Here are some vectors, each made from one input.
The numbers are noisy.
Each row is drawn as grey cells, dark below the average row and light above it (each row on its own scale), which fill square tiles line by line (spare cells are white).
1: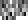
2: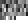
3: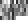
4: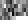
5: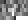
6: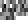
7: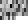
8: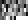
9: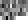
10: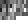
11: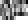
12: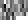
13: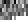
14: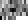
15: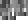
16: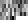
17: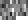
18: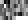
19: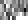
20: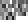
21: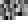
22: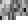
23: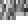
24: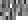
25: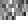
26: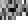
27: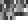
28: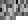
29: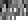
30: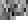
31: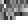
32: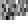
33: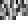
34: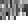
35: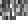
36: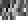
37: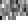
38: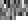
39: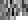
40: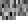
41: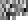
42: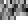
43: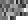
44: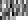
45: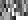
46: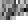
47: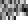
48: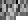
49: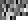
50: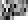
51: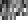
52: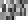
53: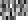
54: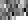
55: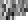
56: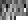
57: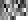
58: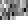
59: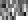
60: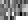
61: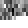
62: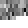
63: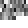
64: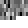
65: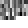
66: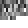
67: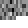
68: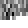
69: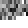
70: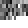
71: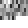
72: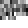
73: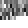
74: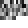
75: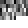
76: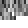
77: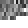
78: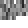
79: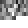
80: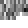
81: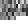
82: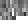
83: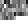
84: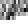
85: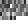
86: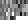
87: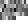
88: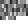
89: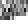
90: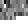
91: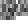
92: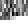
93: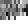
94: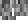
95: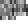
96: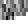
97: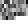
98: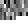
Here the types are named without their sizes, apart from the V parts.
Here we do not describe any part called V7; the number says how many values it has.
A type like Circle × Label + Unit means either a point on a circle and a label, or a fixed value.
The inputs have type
Bool × (Line + V7).
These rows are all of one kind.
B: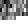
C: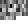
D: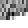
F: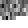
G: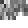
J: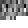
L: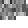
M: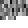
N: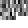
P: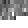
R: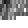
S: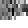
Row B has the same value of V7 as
C, N and R.
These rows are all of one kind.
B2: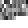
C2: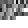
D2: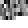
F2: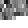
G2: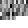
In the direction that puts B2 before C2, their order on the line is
F2, B2, D2, G2, C2.
